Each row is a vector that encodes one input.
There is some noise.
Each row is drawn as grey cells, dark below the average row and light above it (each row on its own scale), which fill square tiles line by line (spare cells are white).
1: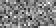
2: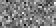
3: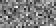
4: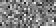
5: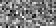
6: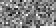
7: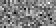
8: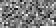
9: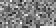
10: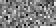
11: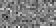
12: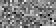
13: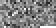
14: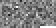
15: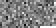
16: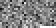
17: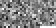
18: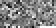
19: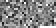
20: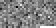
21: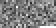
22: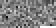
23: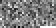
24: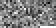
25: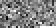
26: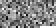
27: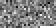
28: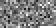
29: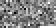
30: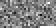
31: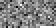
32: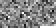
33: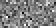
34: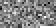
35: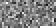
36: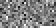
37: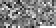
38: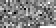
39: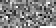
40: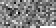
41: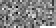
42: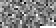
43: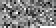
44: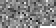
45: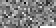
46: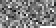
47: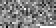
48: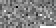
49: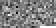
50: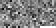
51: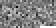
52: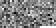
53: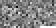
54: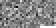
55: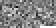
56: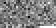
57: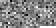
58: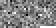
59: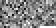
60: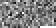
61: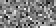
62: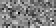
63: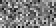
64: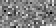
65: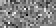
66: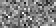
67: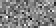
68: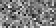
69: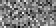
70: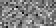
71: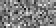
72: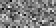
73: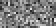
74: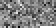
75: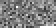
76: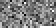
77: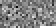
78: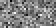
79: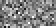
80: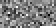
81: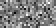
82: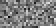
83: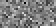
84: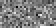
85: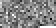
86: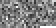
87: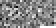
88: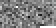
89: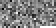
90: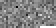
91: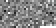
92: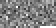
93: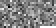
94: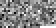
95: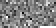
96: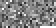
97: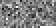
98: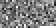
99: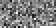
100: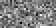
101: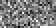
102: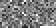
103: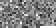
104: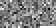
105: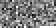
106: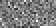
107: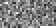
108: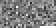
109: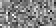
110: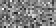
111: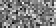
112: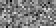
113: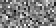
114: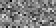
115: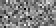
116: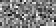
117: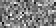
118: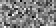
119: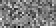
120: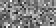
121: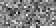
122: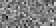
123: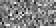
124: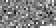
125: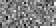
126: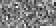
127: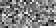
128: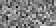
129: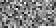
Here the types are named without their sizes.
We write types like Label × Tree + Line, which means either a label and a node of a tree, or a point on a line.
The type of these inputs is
Label.
